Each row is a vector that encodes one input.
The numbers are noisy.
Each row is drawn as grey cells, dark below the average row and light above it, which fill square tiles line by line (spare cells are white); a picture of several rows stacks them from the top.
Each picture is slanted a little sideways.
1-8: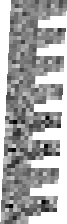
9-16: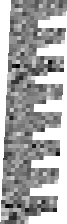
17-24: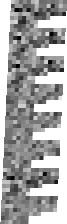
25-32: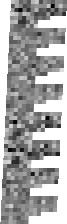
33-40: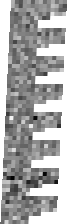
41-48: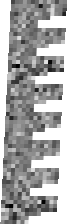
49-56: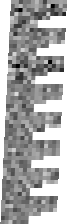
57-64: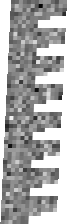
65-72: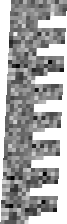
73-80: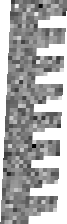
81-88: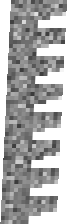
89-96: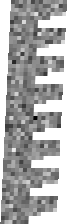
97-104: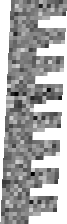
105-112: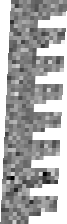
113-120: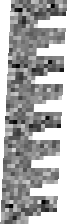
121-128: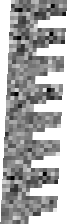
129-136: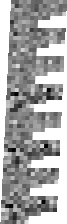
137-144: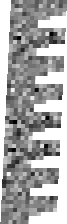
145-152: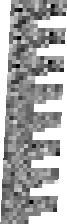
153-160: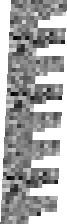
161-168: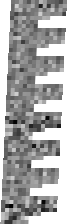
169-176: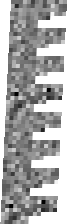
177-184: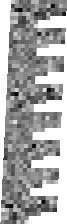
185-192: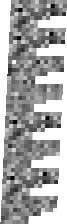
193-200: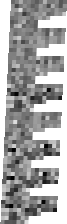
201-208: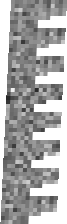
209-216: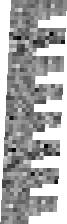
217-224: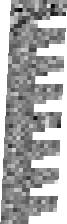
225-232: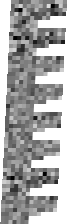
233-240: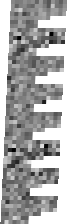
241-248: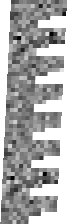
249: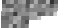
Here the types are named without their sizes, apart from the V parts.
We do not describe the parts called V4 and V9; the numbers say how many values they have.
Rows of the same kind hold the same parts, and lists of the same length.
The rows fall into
3 kinds.
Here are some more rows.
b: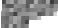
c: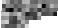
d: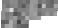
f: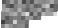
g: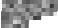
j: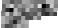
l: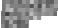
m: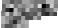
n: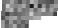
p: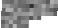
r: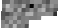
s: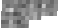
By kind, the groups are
b, d, l, n, s
c, j, m
f, g, p, r

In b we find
a point on each of two lines.
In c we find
a true/false value and a value of V4.
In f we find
a point on a line and a value of V9.
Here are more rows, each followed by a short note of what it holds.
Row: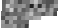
a point on each of two lines
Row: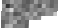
a point on each of two lines
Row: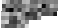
a true/false value and a value of V4
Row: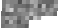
a point on each of two lines
